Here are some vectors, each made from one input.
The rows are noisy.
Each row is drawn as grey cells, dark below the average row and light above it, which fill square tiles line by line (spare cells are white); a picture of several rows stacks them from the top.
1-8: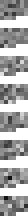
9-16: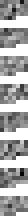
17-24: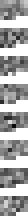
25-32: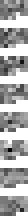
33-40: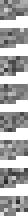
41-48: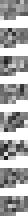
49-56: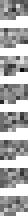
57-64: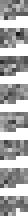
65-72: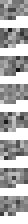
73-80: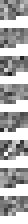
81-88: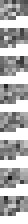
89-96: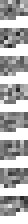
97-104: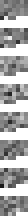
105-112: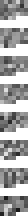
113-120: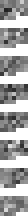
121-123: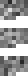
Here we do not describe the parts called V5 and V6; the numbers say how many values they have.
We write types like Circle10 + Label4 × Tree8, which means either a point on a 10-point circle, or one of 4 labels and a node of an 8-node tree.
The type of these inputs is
(Bool × Bool × Bool + V5) × V6 + Line3 × Line3.
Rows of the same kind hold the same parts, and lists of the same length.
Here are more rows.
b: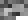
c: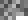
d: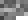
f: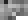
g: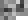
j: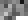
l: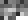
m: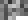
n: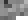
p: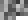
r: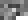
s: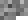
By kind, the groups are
b, d, l, n, r, s
c, g, m
f, j, p

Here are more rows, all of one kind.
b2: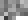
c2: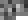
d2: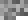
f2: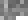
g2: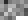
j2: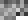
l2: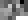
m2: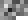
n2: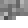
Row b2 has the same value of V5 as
f2 and g2.
